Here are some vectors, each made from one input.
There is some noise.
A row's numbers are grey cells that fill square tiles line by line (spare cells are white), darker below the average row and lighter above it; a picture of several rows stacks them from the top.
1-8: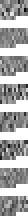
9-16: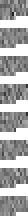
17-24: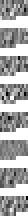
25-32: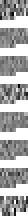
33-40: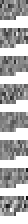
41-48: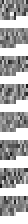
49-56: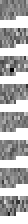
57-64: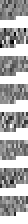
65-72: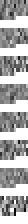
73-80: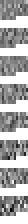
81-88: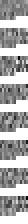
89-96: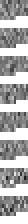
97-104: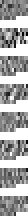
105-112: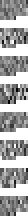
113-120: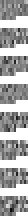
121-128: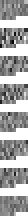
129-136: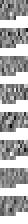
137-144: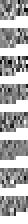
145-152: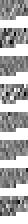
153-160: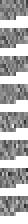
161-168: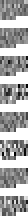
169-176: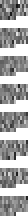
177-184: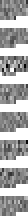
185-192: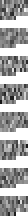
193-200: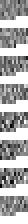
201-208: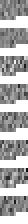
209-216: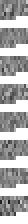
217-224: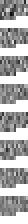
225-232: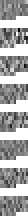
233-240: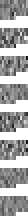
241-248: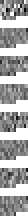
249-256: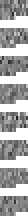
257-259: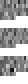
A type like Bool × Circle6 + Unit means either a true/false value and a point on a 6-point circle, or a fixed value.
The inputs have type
Bool × Line6 + Line11 + List2(Line9).
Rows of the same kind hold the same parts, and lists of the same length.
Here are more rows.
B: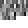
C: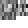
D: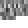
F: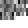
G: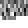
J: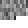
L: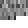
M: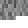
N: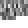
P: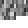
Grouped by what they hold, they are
B, L, P
C
D, F, N
G, M
J

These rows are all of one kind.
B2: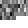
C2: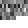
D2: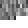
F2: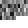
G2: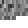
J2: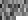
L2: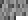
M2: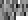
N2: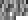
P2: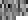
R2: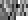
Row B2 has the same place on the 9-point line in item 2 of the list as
C2, J2, M2 and P2.
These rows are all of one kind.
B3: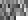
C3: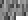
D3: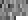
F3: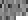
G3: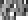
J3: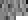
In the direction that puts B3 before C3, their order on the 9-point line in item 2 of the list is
J3, G3, F3, B3, D3, C3.
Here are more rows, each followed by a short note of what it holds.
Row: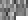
a list of one item
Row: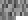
a point on a 6-point line and a true/false value
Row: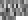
the empty list
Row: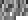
a list of two items
